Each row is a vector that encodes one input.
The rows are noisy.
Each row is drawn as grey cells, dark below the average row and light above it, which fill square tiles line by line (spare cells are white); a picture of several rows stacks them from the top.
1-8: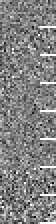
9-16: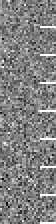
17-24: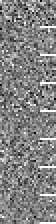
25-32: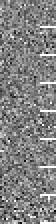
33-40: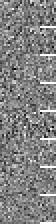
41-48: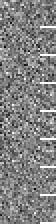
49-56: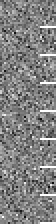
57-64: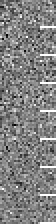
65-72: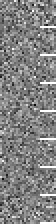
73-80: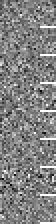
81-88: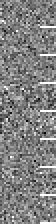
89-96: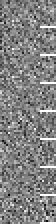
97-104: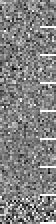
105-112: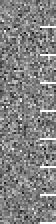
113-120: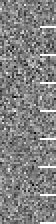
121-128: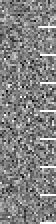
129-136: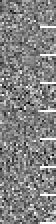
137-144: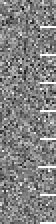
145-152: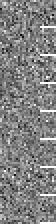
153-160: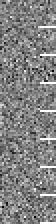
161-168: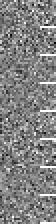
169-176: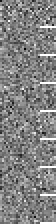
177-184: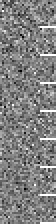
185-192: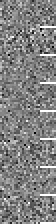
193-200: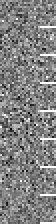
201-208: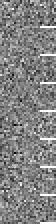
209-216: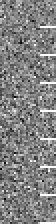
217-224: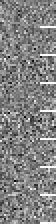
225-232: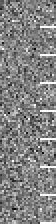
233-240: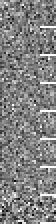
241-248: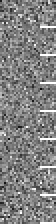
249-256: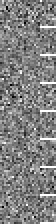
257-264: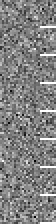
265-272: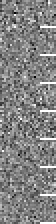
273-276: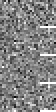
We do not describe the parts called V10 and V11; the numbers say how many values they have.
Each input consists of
either a point on a 9-point circle, or a point on an 8-point line, or a value of V10 and a value of V11.
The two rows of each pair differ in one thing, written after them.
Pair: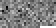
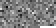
the value of V10
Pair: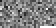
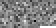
the value of V10
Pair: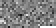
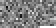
the value of V11
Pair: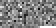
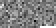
the value of V11
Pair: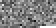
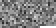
the value of V11
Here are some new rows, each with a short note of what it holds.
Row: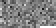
a value of V10 and a value of V11
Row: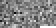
a point on an 8-point line
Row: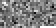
a point on a 9-point circle
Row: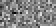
a point on an 8-point line
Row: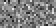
a point on a 9-point circle
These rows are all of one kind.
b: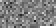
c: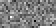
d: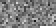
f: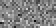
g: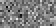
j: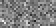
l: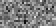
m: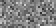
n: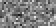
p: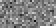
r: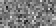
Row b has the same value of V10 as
g, n and p.
